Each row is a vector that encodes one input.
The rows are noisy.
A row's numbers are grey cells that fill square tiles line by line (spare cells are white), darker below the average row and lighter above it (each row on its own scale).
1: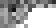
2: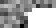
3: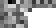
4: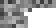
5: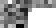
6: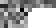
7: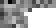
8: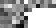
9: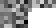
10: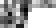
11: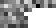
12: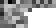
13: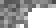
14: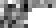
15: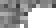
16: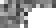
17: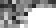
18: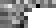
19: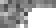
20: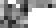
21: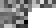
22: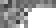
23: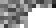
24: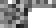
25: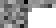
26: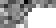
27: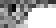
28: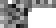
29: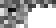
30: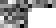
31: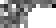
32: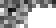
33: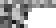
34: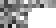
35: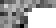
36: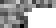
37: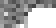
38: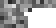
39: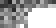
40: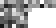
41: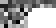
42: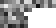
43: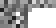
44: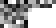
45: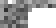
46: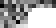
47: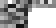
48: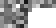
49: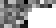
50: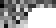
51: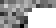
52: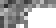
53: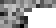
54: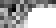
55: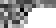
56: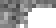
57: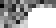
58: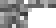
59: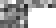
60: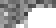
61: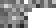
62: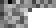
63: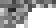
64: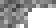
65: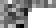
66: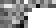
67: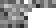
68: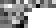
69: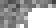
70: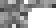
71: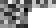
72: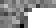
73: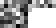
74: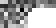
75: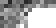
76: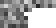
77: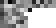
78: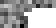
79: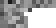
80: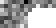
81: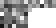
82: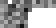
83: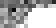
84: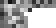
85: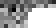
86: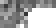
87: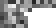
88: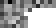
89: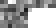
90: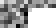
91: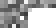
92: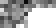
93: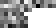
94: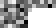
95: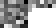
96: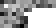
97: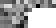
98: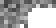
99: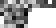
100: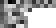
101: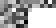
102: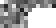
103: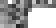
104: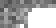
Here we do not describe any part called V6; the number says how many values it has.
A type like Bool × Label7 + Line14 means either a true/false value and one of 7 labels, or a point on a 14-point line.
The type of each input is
(Bool × Bool × Bool + Unit) × (Line4 + V6).
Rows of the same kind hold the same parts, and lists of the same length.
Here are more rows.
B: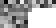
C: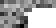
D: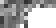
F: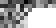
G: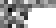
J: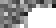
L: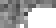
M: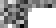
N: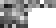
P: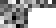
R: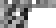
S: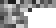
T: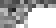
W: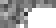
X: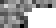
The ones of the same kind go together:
B, G, M, N, P, R
C, X
D, F, J, L, T, W
S

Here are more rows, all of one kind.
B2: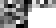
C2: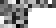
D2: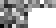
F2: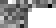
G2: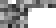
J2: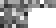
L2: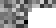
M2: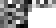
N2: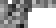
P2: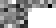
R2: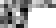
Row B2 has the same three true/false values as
D2, J2, L2 and M2.
